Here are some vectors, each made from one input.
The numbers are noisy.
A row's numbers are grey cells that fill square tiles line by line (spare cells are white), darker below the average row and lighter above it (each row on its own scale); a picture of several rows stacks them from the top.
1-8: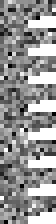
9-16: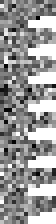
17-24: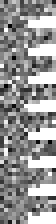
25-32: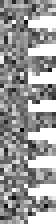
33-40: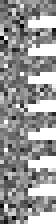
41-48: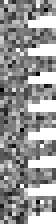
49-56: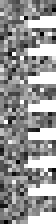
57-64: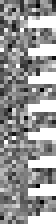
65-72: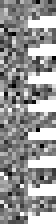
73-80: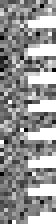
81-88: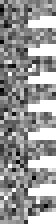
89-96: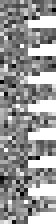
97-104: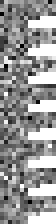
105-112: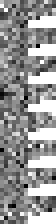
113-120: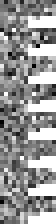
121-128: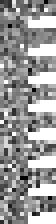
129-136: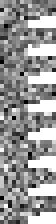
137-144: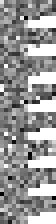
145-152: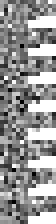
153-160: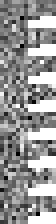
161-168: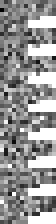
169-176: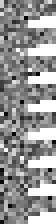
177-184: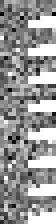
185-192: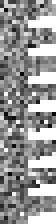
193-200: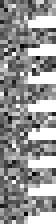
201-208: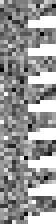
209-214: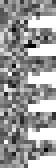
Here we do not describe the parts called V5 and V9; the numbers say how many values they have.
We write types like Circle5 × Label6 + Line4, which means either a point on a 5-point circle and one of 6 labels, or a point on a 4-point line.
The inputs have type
Bool × Bool × Bool × V5 × V9 + Label6.
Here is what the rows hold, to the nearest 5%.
About 25% of them hold one of 6 labels. The rest hold three true/false values, a value of V5 and a value of V9.
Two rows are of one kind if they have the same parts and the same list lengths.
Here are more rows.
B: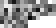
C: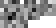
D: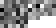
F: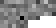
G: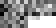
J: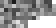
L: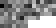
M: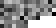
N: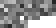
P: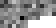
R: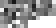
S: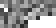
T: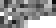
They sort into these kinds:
B, C, J, R
D, F, G, L, M, N, P, S, T

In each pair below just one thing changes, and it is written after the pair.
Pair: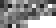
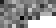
one of the three true/false values
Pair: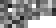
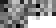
one of the three true/false values
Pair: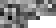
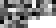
the value of V5
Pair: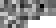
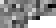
the value of V9
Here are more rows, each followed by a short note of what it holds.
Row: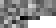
three true/false values, a value of V5 and a value of V9
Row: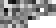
one of 6 labels
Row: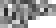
one of 6 labels
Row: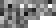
three true/false values, a value of V5 and a value of V9
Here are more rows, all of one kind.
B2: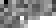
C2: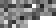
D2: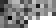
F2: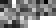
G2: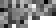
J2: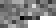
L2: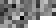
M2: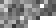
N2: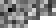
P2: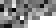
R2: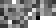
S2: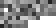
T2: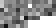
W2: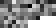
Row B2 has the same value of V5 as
P2, S2 and T2.
